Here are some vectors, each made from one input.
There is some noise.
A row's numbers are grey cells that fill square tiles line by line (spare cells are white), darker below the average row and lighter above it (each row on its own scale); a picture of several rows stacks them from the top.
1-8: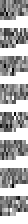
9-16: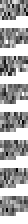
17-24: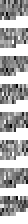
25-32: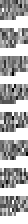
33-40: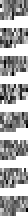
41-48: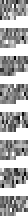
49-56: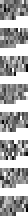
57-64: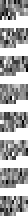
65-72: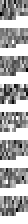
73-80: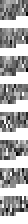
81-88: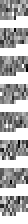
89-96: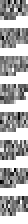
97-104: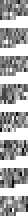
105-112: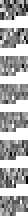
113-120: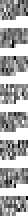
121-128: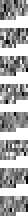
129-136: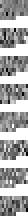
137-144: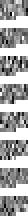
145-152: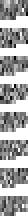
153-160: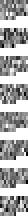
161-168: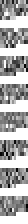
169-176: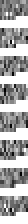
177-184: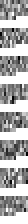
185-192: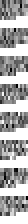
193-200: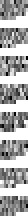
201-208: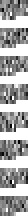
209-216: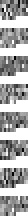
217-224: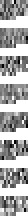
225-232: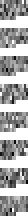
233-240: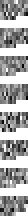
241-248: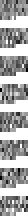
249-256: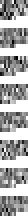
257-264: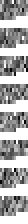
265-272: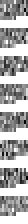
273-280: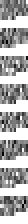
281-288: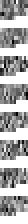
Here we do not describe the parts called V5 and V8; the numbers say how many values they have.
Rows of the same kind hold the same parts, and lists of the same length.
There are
2 kinds of row.
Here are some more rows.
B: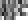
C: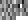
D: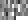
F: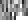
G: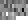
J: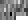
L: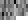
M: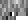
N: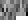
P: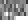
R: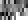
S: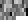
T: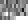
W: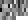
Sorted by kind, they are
B, L, R
C, D, F, G, J, M, N, P, S, T, W

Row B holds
a point on a 10-point circle, one of 9 labels, a value of V5 and a value of V8.
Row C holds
one of 9 labels, a point on a 9-point line, a value of V5 and a value of V8.
